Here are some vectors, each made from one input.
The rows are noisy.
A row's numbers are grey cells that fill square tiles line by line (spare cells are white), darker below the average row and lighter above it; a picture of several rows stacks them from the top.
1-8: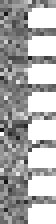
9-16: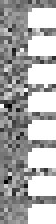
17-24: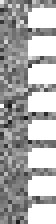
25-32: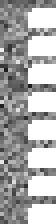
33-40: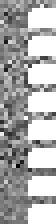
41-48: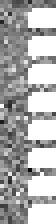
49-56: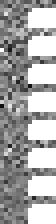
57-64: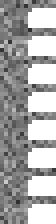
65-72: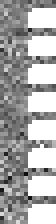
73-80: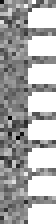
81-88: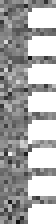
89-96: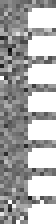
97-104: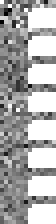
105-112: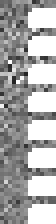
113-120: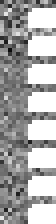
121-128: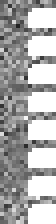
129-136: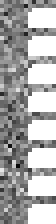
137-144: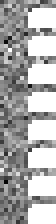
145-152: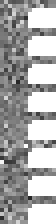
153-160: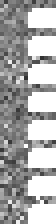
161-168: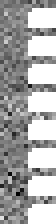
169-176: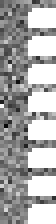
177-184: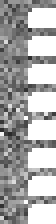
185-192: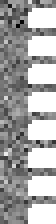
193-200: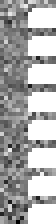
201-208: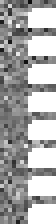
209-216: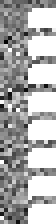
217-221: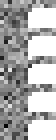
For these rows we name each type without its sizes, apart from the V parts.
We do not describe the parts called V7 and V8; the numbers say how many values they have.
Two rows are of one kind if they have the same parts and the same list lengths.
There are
3 kinds of row.
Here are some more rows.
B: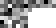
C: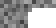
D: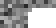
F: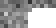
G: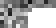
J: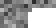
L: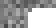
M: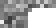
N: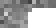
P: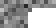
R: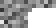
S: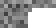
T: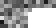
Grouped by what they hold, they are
B, C, D, F, L, S, T
G, J, N, P
M, R

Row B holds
a point on each of two lines and a value of V8.
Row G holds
a point on a circle, a point on a line and a value of V8.
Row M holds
a point on a line and a value of V7.
